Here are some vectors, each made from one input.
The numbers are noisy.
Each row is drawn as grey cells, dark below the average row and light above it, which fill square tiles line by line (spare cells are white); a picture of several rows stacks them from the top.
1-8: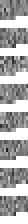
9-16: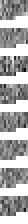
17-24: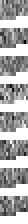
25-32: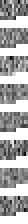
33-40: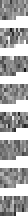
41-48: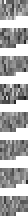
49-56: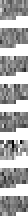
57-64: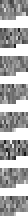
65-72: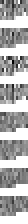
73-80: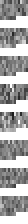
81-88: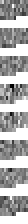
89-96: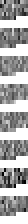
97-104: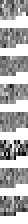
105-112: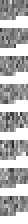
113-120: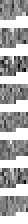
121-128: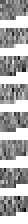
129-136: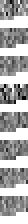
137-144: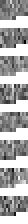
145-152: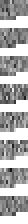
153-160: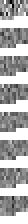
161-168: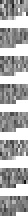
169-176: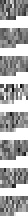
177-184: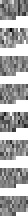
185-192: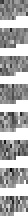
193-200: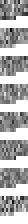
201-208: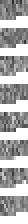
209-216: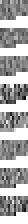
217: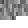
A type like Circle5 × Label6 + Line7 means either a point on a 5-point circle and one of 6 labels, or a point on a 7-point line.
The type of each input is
Bool × Bool × Bool × Bool × Circle5 × Circle5.
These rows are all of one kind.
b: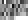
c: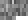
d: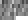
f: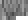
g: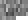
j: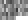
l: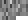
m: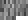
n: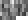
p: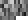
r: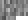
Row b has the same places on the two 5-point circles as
d, n and p.
